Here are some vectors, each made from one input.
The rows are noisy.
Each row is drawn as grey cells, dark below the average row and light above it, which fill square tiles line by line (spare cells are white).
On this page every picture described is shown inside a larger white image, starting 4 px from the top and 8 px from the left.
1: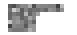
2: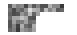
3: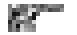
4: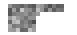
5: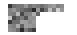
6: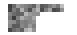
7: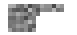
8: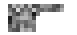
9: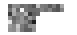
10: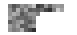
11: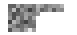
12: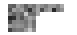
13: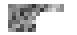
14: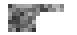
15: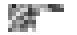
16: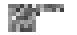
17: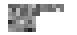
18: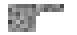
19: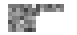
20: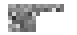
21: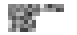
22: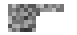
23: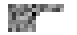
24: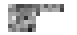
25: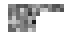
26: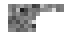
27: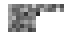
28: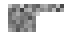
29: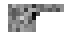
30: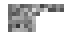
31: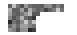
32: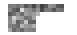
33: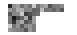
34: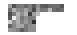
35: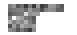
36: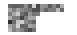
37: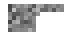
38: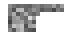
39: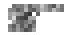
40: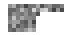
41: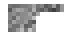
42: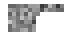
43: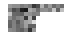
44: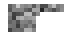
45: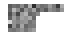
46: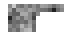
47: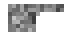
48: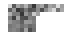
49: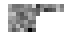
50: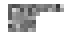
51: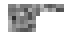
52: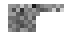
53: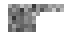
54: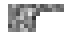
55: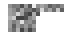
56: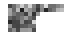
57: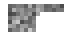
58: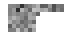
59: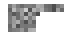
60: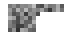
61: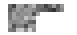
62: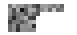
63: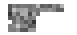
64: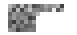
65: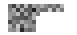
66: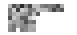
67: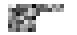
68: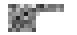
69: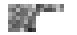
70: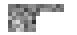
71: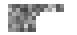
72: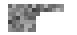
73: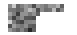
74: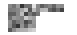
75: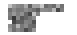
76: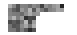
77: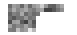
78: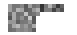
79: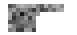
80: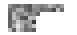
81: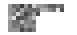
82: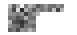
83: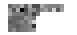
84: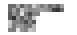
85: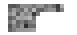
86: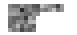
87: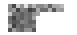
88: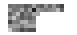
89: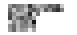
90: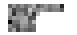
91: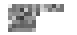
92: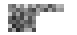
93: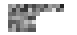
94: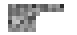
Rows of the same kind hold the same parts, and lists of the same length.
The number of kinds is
2.
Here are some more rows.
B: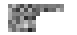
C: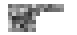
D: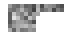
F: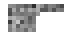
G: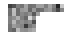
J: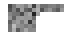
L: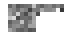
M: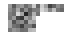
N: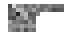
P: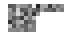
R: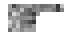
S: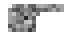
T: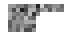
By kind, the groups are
B, C, L, M, P, S, T
D, F, G, J, N, R

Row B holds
one of 8 labels and three true/false values.
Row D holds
two labels (each one of 8).
